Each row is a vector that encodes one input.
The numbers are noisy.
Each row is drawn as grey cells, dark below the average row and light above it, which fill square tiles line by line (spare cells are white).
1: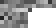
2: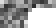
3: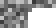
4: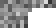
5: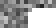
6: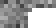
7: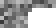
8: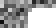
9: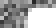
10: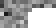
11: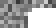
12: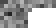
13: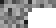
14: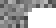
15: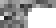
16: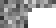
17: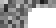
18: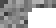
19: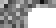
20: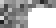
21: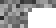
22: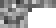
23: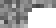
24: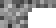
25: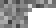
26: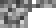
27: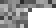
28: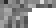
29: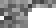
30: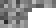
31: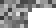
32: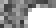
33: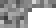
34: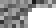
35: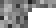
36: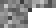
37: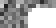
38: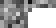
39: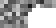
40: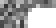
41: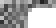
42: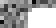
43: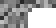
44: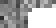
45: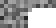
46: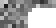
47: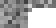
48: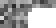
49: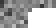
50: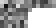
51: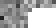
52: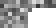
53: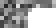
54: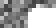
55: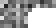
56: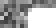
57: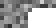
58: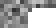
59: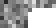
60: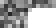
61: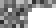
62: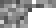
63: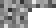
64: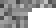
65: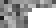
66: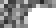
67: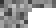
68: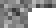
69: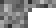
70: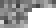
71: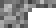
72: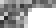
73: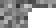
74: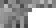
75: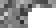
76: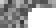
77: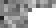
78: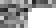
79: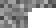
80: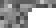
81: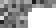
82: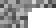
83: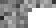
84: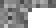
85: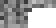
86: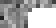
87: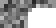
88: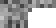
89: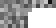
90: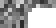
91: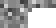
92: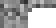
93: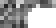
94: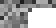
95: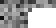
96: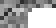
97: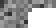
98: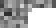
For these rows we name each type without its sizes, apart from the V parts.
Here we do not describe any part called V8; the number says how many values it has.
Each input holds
either a point on a circle and a true/false value, or a value of V8.
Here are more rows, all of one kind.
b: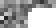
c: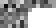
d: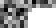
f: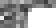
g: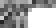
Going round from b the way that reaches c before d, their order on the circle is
b, f, g, c, d.
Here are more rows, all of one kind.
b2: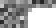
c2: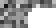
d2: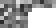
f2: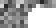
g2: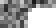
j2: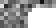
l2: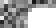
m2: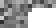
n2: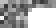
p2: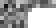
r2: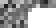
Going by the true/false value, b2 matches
d2, l2, m2 and n2.
